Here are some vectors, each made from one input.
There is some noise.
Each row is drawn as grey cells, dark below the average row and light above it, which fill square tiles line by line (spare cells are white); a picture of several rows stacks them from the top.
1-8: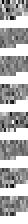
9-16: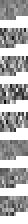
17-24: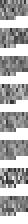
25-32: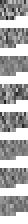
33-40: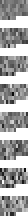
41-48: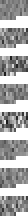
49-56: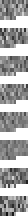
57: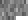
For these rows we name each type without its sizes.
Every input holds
a point on a line.
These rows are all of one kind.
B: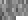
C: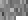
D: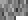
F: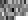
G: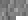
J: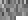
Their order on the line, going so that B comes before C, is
D, B, J, C, F, G.
